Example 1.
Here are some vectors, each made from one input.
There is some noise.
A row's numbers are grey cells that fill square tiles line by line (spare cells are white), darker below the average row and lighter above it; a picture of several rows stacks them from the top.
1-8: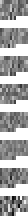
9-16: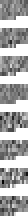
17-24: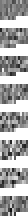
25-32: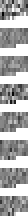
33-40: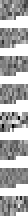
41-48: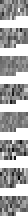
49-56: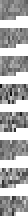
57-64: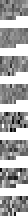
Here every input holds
a point on a 10-point circle.
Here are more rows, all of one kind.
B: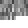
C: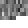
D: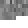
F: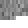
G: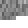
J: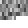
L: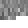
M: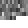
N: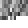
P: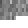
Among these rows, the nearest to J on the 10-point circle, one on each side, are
F and G.
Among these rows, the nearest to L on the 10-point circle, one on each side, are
N and P.
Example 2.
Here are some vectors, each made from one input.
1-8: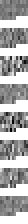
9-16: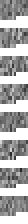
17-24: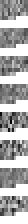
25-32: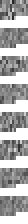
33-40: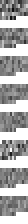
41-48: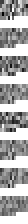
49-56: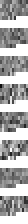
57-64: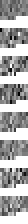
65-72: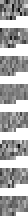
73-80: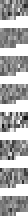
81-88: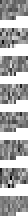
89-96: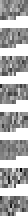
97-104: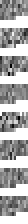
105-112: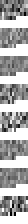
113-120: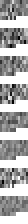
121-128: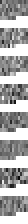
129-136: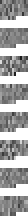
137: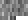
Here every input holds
a point on a 10-point circle.
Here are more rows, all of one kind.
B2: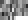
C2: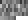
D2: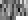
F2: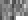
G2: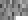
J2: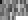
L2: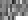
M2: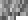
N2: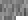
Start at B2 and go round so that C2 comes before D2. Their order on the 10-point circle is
B2, L2, C2, M2, F2, J2, G2, N2, D2.
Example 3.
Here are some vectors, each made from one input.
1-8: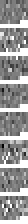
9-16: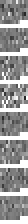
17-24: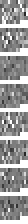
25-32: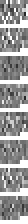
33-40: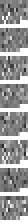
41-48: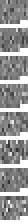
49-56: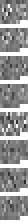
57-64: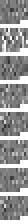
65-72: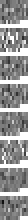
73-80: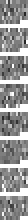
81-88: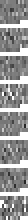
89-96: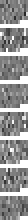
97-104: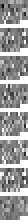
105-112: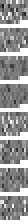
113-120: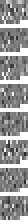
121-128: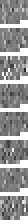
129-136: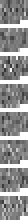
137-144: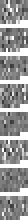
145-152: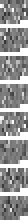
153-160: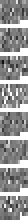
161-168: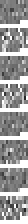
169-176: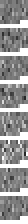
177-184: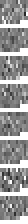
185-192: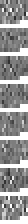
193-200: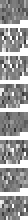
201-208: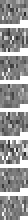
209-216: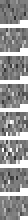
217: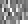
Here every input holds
one of 11 labels.
